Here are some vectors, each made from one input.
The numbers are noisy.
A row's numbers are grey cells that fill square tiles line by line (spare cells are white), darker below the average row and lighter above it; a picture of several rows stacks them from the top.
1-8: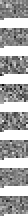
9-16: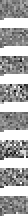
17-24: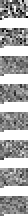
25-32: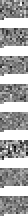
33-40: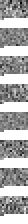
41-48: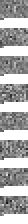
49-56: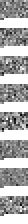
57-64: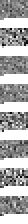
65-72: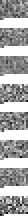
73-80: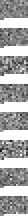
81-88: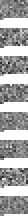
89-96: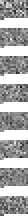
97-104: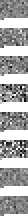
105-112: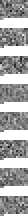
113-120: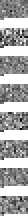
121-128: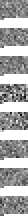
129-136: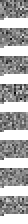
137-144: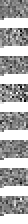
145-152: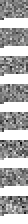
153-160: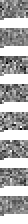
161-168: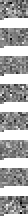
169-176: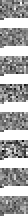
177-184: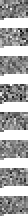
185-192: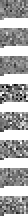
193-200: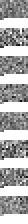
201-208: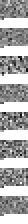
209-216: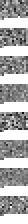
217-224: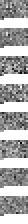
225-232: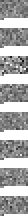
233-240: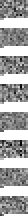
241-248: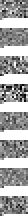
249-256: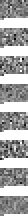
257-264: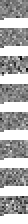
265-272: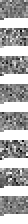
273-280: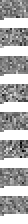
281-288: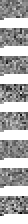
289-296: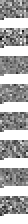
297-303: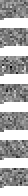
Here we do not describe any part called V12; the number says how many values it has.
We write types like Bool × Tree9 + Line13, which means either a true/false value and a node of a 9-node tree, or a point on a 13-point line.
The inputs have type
Bool × (Circle16 + Unit) × V12 + Line6.
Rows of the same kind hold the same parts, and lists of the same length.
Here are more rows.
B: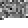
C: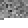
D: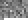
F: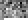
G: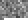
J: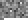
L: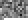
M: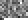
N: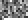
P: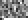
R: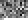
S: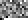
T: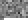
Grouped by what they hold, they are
B, D, J, L, S, T
C, G, M, N, P, R
F

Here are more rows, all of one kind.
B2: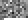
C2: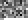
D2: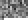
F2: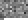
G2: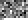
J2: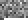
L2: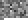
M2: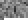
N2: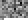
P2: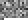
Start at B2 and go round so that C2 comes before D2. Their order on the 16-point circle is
B2, C2, J2, N2, M2, P2, L2, F2, G2, D2.
